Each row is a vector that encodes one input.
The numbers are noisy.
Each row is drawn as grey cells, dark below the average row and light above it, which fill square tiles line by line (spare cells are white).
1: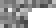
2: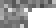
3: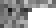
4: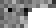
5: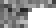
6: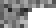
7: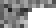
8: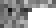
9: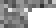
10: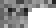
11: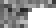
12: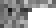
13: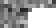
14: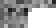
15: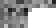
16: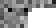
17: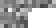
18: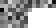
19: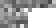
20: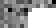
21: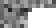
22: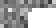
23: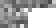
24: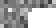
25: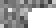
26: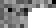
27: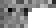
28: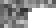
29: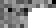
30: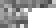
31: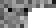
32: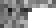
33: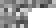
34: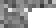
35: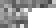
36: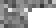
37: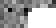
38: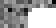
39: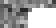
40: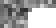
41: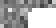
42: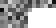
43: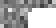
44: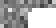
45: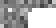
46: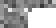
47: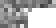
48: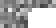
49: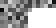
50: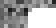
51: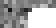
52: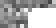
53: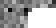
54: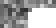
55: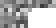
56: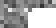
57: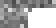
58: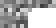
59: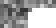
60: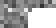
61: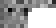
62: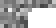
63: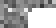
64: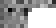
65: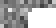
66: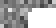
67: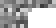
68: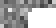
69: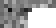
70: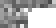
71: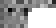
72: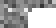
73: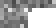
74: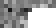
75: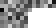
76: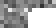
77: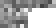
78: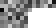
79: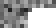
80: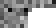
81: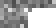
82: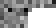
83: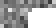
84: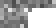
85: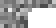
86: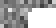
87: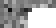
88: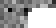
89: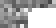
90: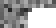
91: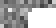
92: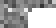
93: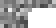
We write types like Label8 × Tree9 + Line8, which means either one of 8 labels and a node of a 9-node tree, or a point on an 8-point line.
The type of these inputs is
Bool × Circle5 + Circle6 + Unit.
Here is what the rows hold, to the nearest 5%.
About 45% of them hold a point on a 5-point circle and a true/false value. About 50% of them hold a point on a 6-point circle. The rest hold a fixed value.
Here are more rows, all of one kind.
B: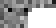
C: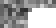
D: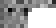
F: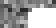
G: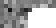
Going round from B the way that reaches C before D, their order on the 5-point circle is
B, F, C, D, G.
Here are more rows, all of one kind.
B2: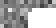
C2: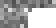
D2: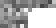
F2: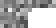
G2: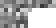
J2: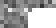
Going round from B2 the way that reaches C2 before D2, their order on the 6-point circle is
B2, J2, C2, D2, G2, F2.
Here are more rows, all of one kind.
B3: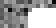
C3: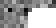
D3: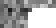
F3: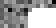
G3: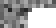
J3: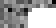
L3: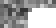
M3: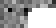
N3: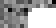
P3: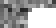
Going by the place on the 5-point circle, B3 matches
F3, J3, N3 and P3.
